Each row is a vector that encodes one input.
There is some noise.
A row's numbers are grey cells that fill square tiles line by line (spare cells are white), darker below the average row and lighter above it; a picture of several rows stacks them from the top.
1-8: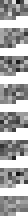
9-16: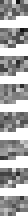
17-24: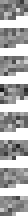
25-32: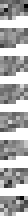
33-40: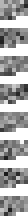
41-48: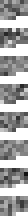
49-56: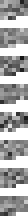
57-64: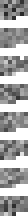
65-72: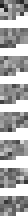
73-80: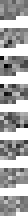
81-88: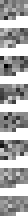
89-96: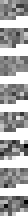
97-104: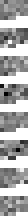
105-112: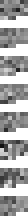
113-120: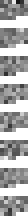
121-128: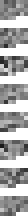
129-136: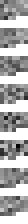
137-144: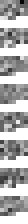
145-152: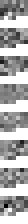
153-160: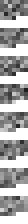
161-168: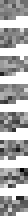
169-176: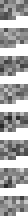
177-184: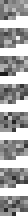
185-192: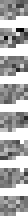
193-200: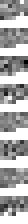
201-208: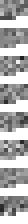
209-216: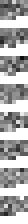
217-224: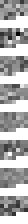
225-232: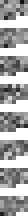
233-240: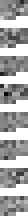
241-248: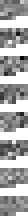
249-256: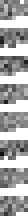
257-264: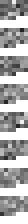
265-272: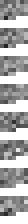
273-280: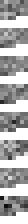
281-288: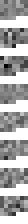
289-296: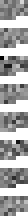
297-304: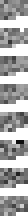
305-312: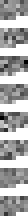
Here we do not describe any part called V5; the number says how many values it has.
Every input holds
either a point on a 3-point line and a point on a 6-point line, or three true/false values, or a value of V5.
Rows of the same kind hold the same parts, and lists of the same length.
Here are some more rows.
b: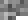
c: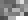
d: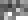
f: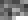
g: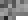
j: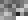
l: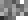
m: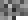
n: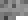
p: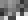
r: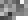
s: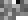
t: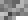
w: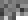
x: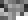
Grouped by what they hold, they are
b, d, j, m, p, w
c, g, l, n, r, t
f, s, x

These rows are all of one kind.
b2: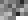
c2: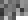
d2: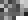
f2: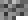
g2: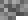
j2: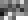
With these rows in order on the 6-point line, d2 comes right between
f2 and g2.
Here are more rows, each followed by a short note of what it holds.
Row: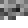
a point on a 3-point line and a point on a 6-point line
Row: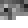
a value of V5
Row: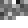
a value of V5
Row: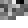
a value of V5
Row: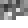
a point on a 3-point line and a point on a 6-point line
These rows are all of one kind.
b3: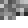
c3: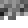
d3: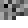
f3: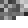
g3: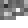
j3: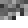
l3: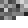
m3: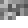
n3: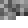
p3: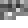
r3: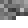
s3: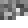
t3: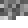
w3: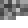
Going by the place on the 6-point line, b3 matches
f3, l3, n3 and r3.
